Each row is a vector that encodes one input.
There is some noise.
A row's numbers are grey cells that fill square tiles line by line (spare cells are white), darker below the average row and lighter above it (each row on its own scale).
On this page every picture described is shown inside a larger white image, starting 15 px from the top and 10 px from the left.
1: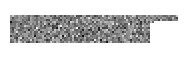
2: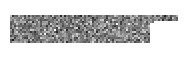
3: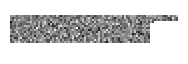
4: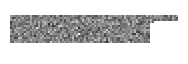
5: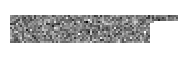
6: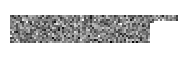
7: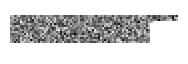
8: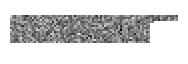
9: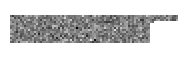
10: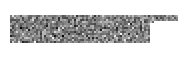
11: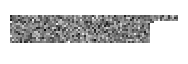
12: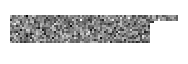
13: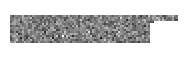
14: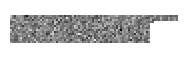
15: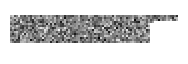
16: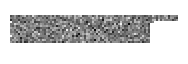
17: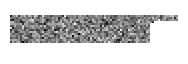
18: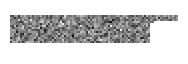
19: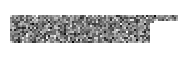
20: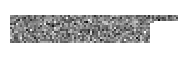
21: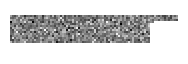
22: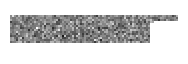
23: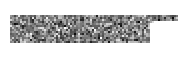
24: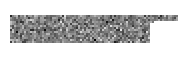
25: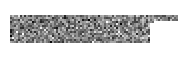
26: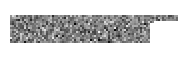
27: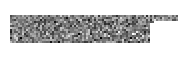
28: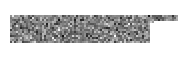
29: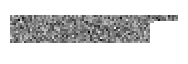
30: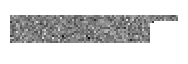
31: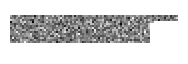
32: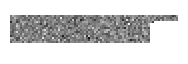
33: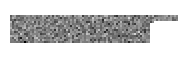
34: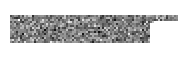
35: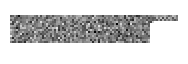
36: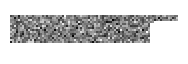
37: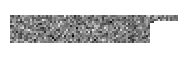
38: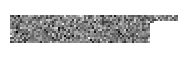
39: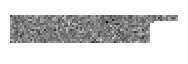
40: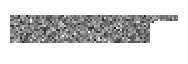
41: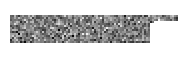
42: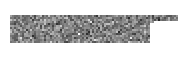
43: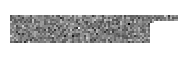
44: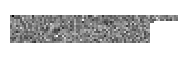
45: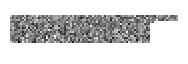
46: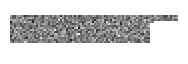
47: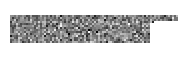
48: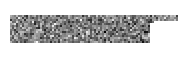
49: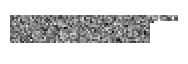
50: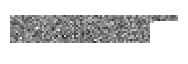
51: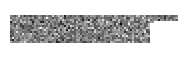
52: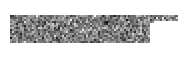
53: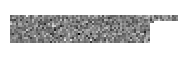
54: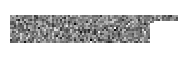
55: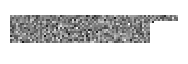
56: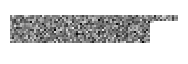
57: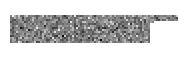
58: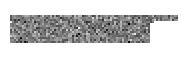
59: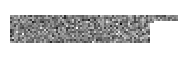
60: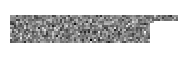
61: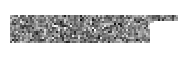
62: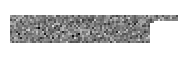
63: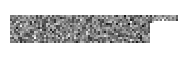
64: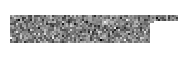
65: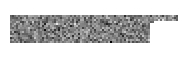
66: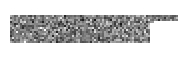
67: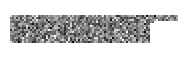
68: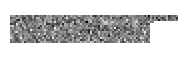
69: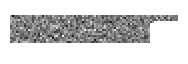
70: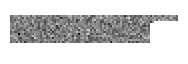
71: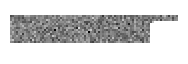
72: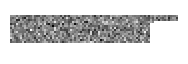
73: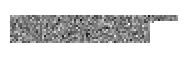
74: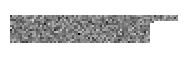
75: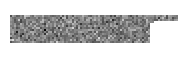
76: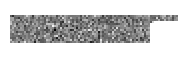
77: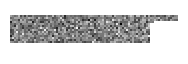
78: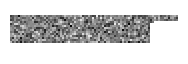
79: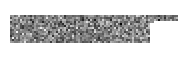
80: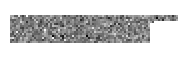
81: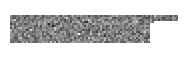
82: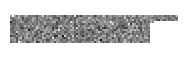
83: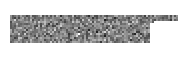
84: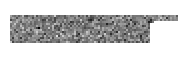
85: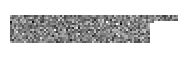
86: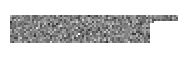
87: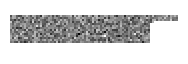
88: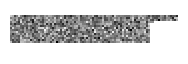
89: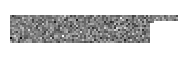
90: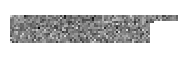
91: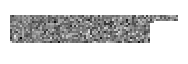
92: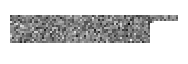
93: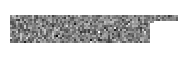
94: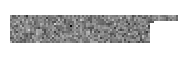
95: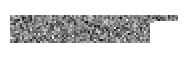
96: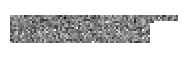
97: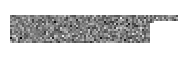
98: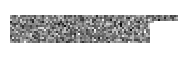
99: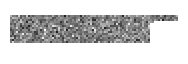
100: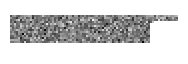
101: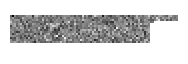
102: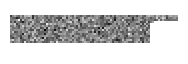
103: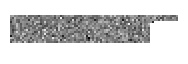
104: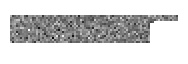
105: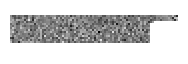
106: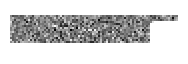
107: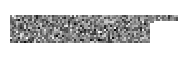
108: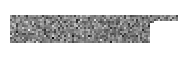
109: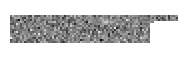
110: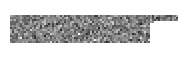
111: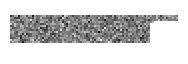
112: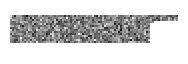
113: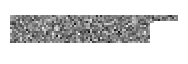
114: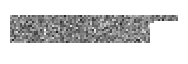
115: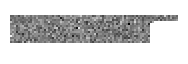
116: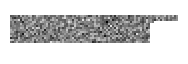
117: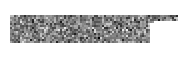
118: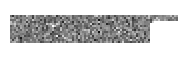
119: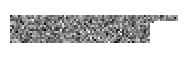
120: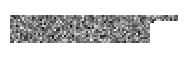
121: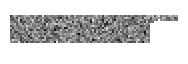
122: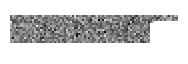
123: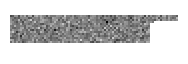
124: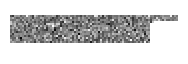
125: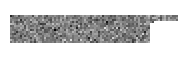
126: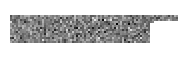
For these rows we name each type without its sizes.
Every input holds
a list of points on a circle.
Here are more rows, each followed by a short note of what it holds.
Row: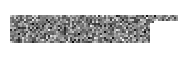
the empty list
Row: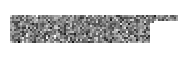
the empty list
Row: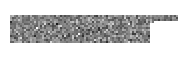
a list of one item
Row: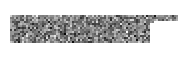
the empty list
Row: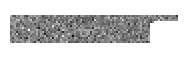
a list of two items
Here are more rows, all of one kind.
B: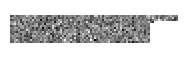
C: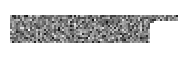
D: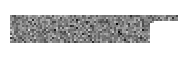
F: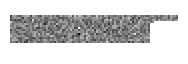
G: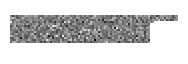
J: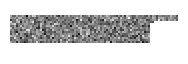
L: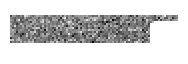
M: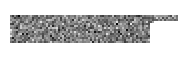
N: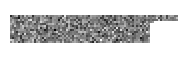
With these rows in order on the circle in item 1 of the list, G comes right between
B and C.
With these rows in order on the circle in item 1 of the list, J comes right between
C and D.
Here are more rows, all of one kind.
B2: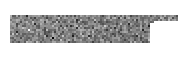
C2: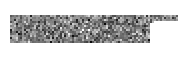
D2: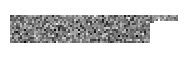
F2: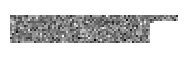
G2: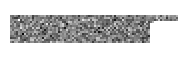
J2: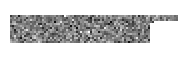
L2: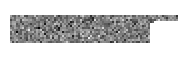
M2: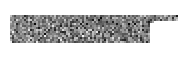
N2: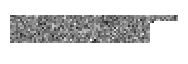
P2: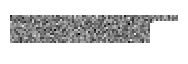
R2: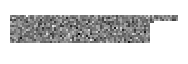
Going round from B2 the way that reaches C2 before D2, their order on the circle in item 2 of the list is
B2, C2, L2, F2, N2, D2, P2, G2, M2, J2, R2.
